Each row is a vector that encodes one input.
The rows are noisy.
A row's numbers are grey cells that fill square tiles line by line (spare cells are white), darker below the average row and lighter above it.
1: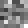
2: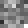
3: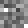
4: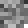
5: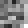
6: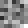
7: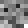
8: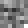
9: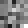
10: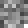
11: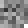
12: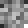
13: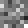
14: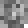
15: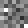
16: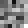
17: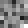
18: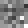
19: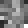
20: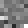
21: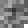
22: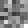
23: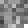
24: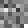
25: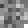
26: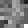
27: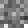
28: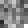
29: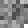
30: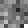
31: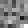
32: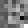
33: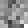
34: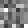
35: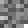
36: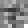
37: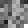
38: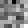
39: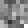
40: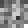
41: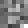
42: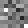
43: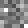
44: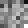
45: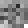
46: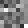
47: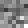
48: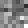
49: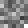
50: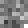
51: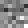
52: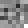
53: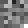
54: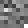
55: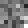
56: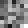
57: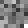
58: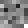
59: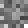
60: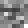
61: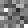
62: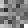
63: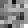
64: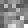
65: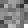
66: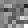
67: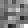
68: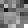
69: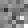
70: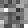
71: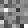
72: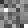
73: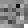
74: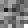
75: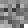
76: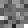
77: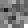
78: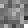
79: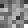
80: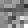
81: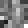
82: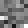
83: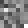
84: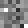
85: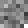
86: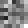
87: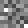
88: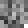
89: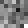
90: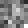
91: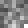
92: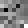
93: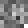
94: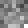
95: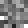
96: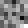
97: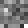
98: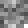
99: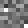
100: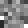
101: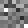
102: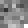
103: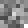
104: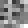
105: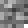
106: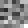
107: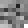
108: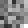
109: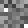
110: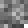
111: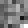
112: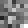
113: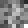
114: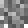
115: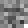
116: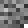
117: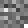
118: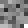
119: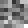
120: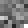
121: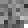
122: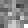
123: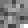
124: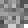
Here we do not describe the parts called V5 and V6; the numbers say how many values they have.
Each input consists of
a value of V5, together with either a point on a 4-point line and a true/false value, or a value of V6.
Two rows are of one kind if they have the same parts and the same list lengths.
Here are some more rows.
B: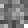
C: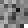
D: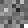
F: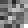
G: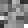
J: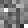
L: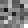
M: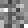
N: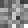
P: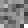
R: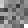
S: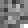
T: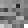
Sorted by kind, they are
B, F, G, J, M, N, S
C, D, L, P, R, T

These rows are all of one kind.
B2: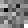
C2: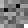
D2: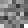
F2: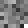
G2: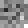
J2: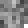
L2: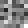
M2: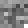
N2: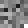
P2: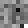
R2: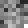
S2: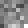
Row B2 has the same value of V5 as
C2, D2, G2 and N2.
